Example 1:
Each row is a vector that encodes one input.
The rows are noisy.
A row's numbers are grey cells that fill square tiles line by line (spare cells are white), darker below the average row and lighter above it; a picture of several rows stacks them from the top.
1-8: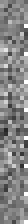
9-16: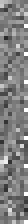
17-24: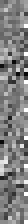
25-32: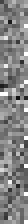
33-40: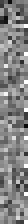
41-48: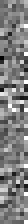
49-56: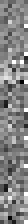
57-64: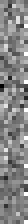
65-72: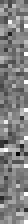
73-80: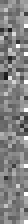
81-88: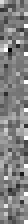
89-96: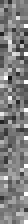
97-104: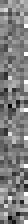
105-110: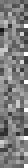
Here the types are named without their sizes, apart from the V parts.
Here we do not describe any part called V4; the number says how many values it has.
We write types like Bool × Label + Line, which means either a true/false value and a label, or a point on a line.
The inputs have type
Bool × V4 + Line.
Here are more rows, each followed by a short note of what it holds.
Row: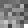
a true/false value and a value of V4
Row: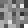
a true/false value and a value of V4
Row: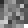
a true/false value and a value of V4
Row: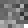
a true/false value and a value of V4
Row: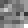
a point on a line
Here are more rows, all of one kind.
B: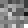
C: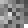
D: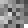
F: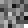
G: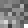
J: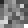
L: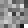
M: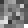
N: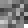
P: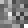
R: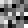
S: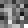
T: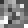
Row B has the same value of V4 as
C and D.
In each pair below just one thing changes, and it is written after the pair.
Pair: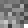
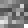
the true/false value
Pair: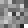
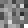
the true/false value
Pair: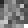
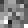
the true/false value
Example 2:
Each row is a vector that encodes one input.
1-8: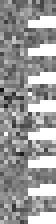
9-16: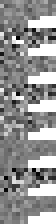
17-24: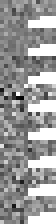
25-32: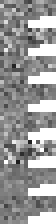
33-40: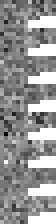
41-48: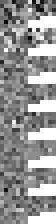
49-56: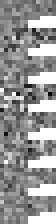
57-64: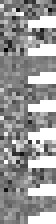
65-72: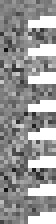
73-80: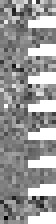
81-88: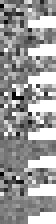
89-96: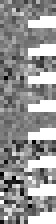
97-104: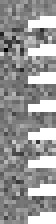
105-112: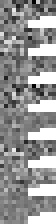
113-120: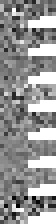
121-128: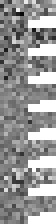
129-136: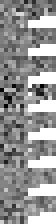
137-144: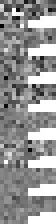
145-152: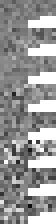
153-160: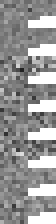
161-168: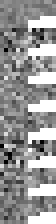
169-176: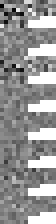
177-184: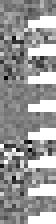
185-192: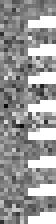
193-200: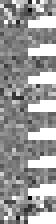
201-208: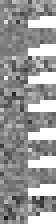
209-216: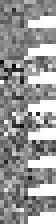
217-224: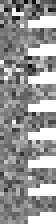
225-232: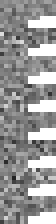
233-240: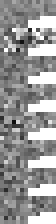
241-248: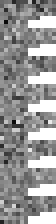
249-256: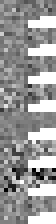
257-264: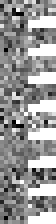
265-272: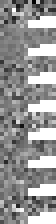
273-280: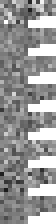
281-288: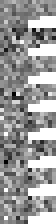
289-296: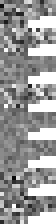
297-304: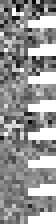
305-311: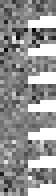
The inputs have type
(Line7 + Line9) × Tree9.
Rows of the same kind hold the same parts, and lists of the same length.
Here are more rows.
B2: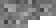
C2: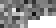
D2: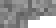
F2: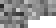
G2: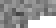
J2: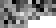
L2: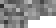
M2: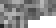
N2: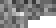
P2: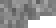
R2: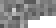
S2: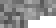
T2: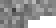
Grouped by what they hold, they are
B2, C2, D2, F2, G2, L2, M2, R2
J2, N2, P2, S2, T2

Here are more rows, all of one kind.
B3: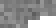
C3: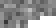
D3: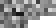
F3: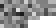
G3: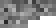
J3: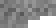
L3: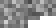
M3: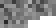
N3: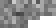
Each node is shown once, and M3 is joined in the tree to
B3 and G3.
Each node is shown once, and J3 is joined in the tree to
B3, C3 and D3.
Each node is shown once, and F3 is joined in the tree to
L3.
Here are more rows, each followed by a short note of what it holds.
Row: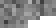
a point on a 9-point line and a node of a 9-node tree
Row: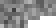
a point on a 7-point line and a node of a 9-node tree
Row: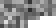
a point on a 9-point line and a node of a 9-node tree
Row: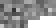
a point on a 7-point line and a node of a 9-node tree
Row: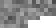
a point on a 7-point line and a node of a 9-node tree
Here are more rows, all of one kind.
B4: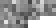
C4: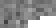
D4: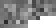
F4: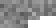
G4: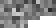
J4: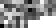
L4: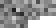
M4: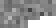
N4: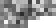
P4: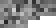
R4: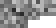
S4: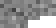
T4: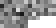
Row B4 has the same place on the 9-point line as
J4, L4, R4 and S4.
